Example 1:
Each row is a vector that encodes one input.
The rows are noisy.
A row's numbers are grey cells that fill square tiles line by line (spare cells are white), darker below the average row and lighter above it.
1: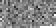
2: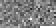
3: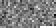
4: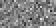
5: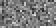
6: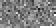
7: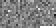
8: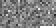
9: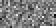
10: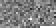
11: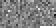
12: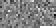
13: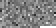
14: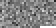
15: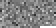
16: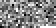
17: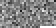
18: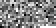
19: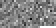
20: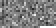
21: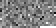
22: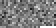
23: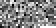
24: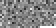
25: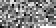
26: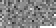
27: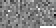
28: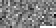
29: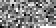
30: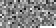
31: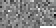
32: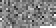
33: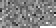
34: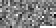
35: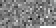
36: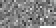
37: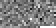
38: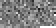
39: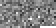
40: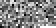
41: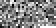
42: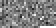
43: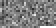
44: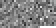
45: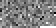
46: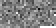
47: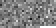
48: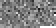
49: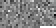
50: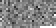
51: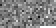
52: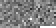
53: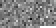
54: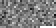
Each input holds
either a fixed value, or three true/false values.
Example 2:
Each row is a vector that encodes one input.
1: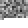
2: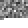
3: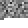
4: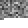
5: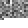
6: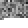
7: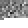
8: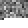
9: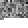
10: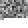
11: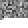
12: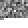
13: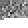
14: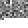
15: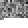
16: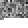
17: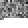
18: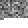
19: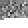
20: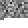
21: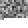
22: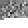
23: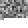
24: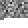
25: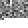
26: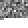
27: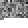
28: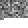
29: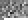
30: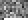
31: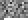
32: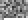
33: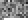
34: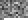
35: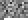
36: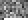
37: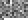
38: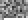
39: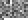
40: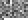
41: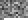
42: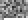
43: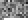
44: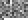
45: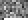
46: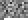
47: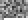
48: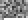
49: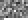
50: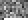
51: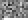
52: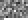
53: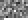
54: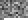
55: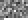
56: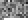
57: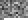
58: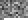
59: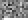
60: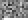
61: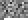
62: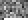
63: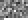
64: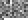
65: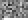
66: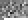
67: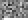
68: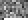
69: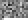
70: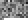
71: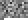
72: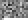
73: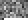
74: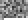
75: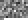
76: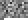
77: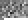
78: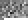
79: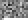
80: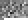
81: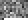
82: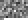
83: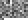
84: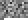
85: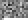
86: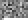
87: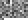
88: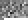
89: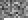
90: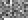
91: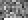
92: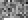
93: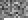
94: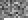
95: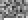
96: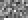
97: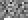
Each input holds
a point on a 9-point circle.
